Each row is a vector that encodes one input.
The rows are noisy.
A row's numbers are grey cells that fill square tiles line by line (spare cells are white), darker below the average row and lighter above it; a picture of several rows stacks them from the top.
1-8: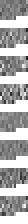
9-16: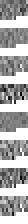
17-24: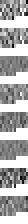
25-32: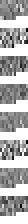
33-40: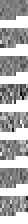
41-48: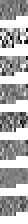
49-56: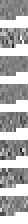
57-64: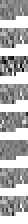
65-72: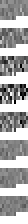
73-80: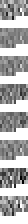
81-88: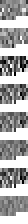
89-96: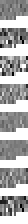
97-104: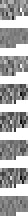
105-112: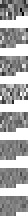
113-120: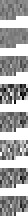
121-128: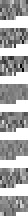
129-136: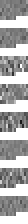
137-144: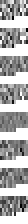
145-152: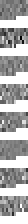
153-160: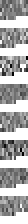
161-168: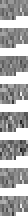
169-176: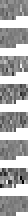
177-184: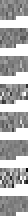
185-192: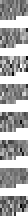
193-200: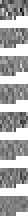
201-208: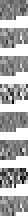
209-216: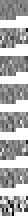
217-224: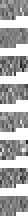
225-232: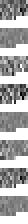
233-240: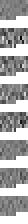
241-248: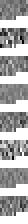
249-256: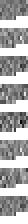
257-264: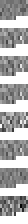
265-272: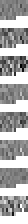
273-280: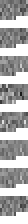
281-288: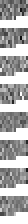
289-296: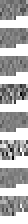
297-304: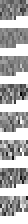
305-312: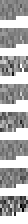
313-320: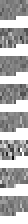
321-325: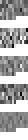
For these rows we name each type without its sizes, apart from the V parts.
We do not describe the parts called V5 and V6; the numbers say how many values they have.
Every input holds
either a value of V5 and a value of V6, or a list of points on a line.
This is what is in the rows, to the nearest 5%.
About 30% of them hold a value of V5 and a value of V6. The rest are lists of points on a line.
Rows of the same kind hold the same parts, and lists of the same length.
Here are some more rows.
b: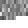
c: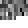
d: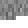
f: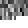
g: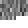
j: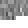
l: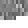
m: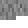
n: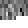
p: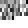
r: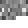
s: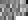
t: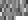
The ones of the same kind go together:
b, c, f, n, p, r, s, t
d, g, m
j
l

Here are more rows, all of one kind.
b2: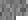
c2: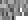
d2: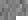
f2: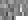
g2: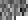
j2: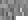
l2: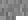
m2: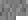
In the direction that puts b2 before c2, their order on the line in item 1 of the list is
f2, d2, m2, b2, c2, j2, g2, l2.
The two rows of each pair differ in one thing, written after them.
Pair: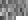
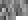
the value of V6
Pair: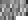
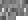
the value of V6
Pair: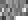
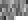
the value of V6
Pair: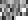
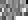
the value of V5
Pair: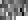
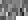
the value of V5
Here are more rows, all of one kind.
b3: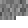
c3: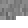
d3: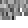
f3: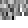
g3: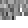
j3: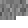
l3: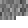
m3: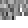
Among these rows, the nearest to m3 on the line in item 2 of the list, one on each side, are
f3 and l3.
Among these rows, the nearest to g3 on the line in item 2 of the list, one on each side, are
d3 and f3.
